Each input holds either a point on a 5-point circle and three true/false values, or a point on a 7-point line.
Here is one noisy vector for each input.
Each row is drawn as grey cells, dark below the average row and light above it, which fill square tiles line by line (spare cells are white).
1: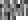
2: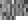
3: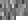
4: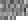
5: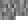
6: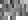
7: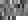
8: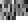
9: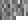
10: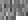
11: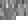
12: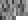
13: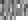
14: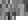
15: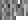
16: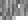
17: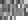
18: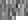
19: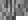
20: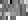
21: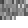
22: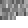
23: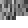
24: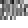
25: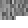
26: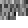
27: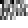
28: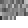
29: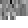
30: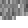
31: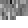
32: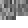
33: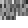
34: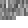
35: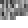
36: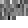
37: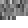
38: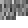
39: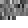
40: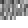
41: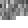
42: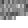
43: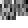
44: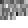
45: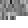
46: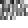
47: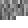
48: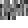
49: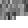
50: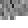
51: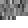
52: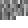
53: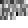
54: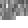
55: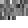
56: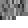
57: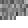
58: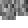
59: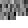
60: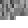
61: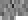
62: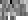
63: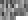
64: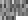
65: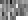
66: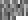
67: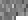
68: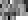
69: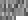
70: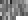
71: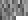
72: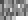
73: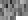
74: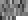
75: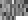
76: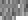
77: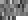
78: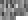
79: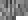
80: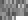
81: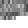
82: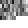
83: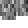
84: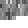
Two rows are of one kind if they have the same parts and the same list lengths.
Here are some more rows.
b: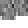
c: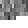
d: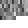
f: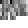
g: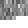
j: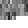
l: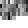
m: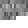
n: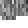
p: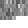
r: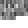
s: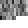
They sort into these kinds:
b, c, f, g, j, l, m, n, p, r
d, s

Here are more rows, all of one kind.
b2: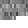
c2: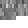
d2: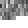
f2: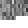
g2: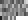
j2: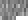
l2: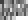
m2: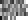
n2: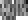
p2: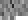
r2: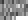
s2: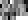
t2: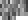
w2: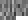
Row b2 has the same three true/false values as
c2, g2 and m2.
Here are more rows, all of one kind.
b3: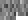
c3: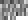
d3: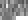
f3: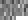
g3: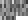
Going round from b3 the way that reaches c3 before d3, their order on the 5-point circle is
b3, f3, c3, d3, g3.
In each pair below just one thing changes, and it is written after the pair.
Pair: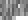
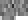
one of the three true/false values
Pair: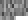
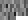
the place on the 5-point circle
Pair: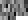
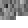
one of the three true/false values
